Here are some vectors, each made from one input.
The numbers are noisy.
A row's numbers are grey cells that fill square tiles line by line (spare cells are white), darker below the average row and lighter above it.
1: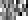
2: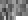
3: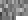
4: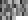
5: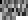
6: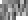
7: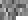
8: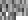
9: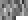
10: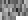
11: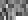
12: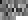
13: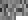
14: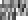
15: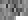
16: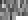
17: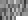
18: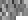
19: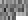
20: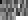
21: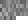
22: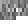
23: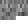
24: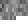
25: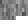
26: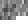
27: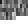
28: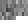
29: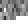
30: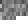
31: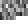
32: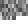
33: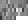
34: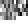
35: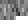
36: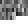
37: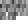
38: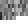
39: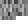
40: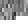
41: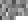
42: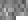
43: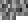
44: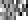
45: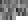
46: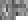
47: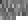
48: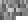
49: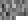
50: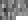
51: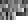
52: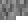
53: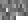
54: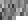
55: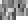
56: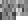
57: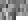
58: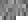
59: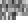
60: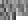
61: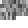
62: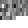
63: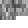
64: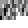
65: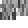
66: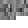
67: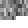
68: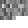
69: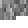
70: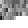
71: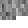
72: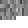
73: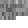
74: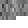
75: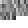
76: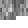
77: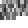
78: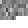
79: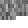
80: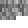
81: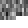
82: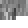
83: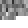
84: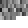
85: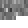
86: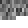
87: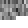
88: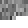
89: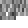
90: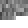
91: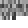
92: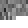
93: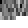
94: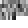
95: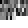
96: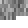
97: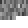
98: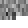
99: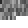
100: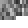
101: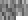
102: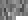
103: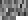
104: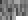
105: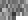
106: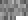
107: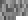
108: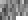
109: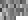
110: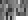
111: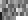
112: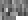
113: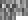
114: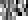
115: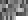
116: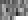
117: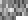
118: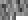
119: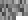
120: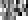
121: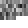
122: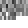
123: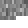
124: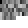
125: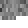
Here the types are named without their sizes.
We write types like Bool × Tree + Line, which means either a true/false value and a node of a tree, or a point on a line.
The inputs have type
(Label + Tree) × Tree + Unit.
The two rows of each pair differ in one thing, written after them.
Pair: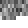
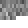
the label
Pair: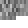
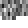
the node of the tree
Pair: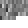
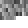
the label
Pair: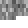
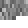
the label
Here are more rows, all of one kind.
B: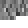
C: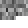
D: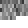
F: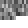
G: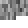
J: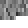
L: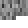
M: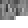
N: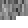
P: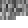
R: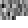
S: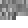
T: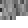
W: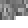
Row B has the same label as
G, J, L and R.
